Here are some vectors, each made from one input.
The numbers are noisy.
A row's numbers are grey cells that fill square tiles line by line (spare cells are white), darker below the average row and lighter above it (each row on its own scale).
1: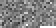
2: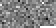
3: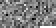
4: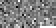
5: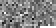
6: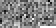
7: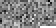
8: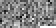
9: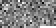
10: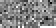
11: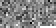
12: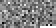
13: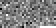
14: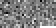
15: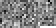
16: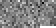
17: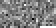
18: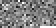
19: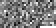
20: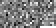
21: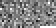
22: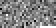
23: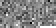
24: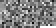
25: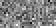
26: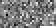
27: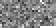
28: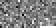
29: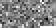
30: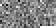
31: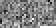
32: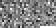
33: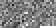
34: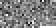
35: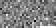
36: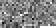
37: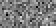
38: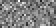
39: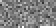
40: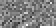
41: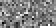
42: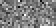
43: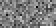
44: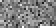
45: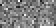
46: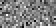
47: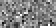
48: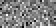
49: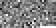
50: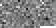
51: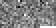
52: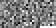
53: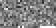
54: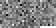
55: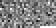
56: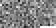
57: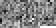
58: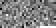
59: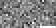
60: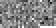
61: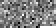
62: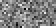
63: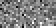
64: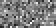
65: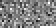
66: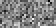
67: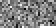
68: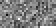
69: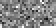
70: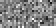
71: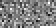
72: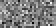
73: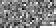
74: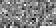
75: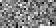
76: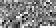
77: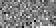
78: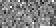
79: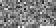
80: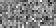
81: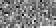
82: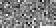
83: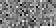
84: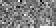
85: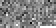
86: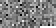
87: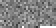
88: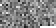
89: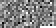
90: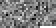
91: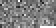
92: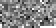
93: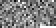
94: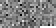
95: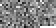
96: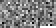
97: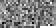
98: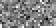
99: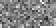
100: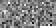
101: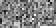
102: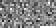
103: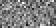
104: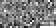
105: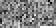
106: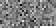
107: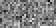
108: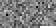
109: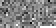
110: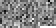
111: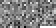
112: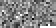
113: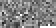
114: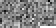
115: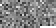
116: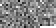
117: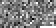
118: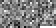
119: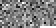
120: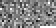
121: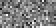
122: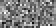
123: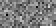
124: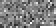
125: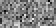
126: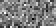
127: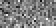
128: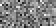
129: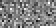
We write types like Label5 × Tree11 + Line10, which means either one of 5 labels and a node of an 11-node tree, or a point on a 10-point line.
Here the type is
List2(Line7).
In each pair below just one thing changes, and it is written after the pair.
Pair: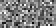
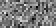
the place on the 7-point line in item 1 of the list
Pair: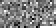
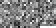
the place on the 7-point line in item 2 of the list
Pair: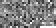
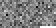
the place on the 7-point line in item 1 of the list
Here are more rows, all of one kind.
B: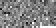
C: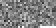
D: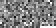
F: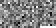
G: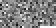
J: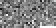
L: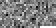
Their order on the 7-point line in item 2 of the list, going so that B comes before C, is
G, L, B, F, J, C, D.
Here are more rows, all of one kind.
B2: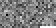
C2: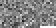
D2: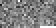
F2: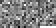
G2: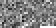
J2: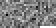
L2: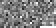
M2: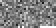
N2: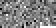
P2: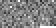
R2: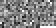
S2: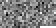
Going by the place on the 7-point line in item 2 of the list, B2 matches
C2, D2, G2 and R2.
